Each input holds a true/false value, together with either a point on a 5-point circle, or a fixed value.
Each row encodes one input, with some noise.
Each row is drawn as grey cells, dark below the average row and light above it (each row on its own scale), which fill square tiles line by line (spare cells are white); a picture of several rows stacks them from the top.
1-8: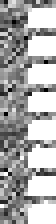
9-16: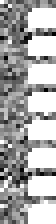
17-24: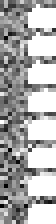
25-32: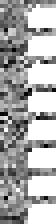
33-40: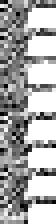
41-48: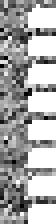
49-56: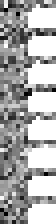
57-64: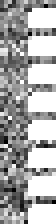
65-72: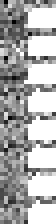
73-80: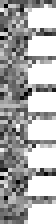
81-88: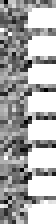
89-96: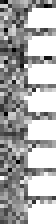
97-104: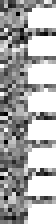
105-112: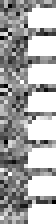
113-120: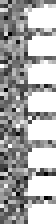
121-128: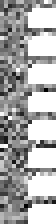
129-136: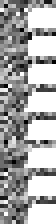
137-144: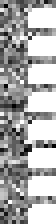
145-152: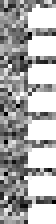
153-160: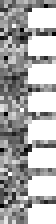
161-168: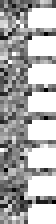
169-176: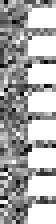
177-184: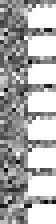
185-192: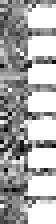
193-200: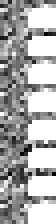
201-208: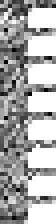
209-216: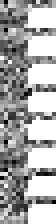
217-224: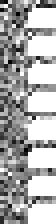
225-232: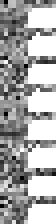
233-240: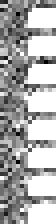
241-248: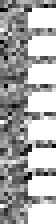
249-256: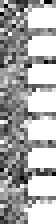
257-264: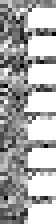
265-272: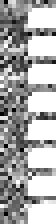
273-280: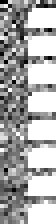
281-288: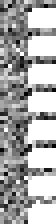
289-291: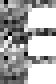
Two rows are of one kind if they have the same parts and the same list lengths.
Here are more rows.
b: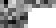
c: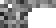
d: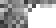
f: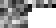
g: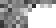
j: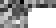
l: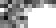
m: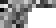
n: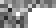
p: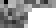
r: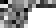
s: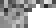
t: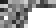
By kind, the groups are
b, m, p, r, t
c, d, f, g, j, l, n, s

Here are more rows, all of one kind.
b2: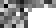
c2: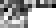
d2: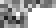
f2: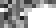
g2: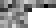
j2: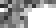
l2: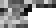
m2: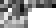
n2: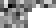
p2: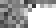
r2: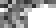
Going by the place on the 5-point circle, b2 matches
c2 and m2.
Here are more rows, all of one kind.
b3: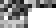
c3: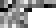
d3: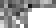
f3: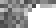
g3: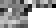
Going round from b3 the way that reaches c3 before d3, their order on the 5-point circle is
b3, g3, c3, f3, d3.
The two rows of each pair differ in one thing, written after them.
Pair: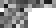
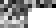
the true/false value
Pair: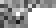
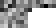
the true/false value
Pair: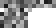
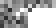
the place on the 5-point circle
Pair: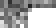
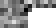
the place on the 5-point circle
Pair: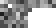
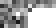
the place on the 5-point circle
